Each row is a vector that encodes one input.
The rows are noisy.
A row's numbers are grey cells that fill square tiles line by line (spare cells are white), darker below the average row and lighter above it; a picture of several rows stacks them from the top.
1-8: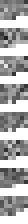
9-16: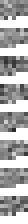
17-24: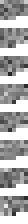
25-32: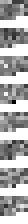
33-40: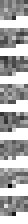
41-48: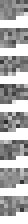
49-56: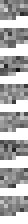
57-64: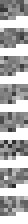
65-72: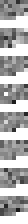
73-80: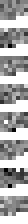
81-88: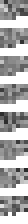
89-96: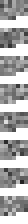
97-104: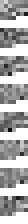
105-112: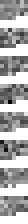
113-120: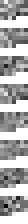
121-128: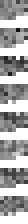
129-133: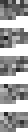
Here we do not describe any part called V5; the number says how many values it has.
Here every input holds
either a point on a 6-point circle and three true/false values, or a point on each of two 3-point lines, or a list of up to two items, each a point on a 4-point line and a value of V5.
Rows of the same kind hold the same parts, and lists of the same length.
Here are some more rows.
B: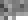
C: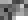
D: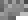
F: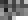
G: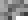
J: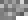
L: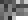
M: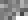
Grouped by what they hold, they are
B, G
C
D
F, L
J, M

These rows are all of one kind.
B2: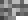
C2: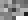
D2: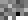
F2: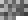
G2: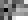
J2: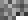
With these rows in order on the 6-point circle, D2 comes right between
F2 and J2.
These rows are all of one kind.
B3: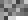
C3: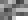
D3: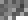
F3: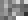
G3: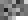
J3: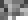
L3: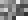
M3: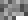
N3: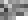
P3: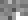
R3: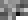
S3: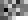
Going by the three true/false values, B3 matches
F3, L3 and N3.
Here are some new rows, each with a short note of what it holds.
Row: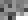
a list of two items
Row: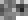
a point on a 6-point circle and three true/false values
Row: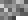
a list of one item
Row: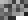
the empty list
